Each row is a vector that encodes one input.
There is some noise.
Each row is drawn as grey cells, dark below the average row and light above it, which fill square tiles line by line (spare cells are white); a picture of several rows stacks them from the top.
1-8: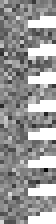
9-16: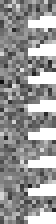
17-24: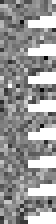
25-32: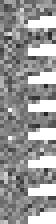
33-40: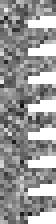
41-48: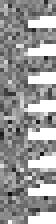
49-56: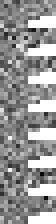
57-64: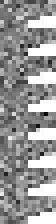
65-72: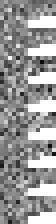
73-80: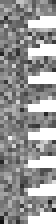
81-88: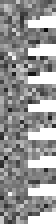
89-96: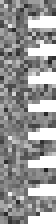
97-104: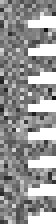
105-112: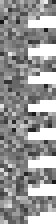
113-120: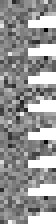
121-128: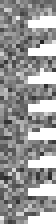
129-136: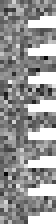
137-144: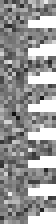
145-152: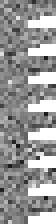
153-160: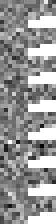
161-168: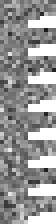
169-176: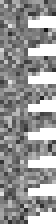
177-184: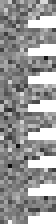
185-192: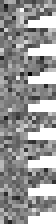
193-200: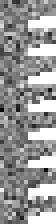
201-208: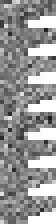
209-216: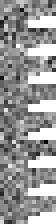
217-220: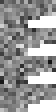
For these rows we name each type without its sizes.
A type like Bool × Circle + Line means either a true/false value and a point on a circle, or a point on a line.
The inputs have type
List(Circle).
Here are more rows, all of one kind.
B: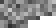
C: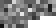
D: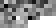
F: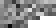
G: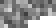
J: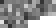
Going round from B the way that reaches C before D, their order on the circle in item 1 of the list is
B, J, F, C, D, G.
